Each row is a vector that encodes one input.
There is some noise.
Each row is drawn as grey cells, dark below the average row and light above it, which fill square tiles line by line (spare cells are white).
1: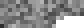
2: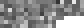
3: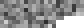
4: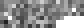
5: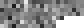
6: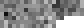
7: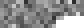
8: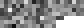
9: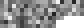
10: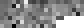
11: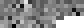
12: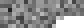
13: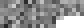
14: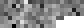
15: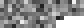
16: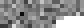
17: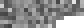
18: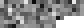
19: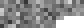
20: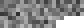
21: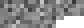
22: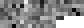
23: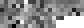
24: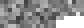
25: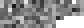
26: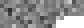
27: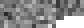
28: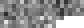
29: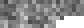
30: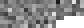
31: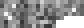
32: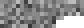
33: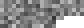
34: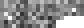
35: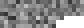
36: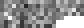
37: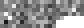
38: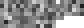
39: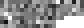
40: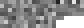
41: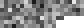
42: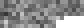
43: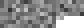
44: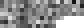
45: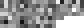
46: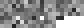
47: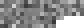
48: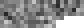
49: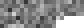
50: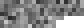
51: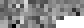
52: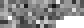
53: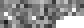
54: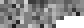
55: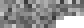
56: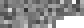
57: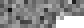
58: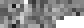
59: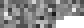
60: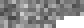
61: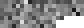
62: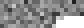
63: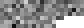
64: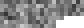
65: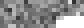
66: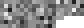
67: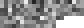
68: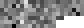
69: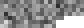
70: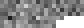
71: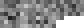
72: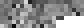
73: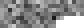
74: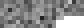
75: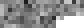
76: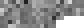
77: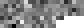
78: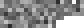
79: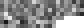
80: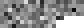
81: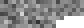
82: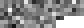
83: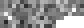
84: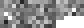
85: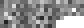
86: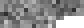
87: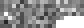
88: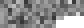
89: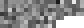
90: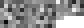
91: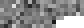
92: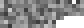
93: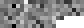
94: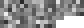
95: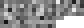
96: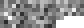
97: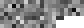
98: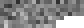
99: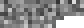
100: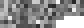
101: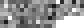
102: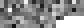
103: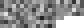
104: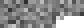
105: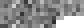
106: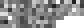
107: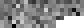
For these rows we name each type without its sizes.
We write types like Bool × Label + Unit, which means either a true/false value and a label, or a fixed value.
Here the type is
(Bool × Circle + Unit) × Line.
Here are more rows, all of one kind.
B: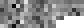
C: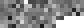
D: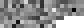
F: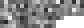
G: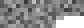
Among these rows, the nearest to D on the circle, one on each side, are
B and G.
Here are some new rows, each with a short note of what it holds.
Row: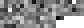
a point on a line
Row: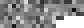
a point on a circle, a point on a line and a true/false value
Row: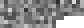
a point on a line
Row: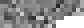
a point on a circle, a point on a line and a true/false value
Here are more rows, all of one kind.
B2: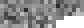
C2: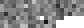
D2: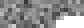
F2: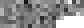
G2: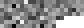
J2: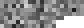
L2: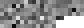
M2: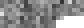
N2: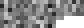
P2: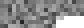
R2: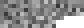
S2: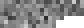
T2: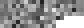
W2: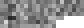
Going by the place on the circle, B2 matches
F2, R2 and W2.
